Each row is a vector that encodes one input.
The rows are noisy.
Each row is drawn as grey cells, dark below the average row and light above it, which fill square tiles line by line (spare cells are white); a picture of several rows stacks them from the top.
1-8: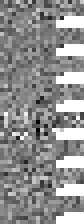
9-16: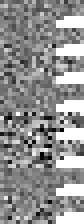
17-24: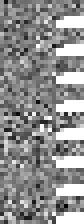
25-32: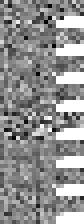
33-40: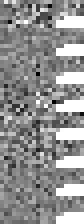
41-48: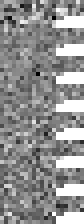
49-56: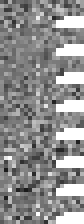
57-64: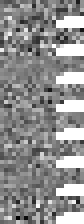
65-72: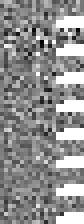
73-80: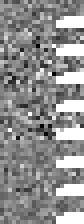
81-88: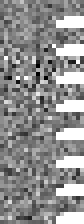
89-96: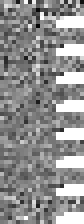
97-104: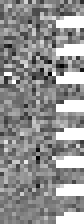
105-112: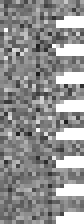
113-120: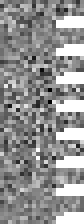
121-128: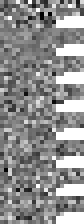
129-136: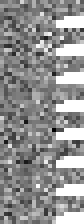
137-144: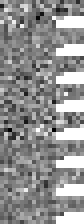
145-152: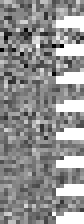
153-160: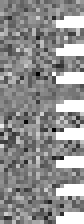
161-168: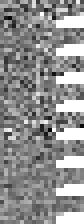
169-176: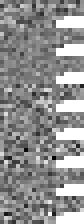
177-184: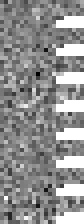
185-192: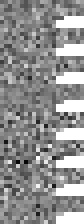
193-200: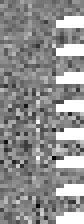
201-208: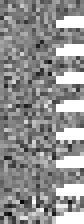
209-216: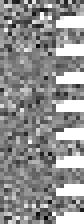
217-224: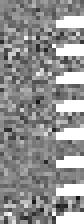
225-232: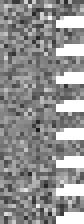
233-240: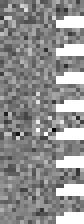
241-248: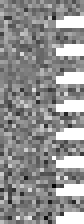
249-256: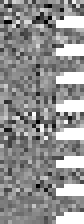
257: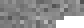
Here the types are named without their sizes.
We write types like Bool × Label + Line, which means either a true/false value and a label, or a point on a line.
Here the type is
List(Line).
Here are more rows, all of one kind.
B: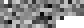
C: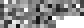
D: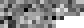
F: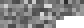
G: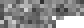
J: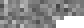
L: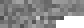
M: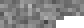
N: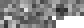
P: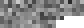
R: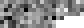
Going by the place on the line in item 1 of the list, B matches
D, J, P and R.
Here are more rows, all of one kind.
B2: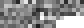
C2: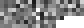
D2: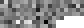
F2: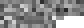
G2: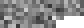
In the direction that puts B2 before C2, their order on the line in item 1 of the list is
D2, B2, G2, F2, C2.
